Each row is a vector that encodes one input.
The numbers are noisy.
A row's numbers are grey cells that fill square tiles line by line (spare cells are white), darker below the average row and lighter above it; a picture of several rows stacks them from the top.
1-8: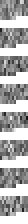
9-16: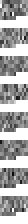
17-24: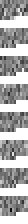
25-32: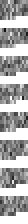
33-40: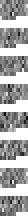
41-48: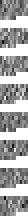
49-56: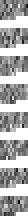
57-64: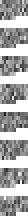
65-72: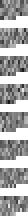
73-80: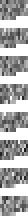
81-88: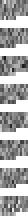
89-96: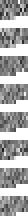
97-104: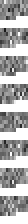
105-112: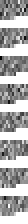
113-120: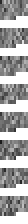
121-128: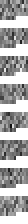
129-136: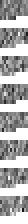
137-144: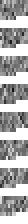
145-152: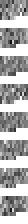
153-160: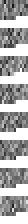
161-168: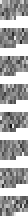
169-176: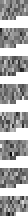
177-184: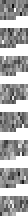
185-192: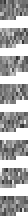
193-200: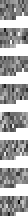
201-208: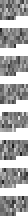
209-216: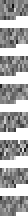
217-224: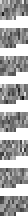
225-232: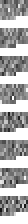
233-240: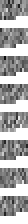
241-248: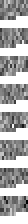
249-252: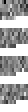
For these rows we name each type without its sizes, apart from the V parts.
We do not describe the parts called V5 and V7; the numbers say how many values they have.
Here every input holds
a value of V5, together with either a point on a circle and a true/false value, or a value of V7.
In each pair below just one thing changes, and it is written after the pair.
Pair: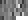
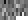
the place on the circle
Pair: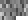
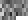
the place on the circle
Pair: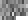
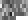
the place on the circle
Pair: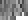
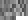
the true/false value
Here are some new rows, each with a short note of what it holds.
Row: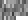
a point on a circle, a true/false value and a value of V5
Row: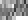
a value of V5 and a value of V7
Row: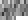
a value of V5 and a value of V7
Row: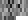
a point on a circle, a true/false value and a value of V5
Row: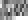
a value of V5 and a value of V7
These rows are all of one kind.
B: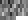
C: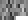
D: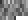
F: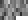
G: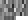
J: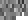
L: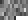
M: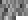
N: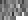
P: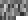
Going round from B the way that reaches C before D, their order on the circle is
B, C, D, J, M, N, F, G, L, P.
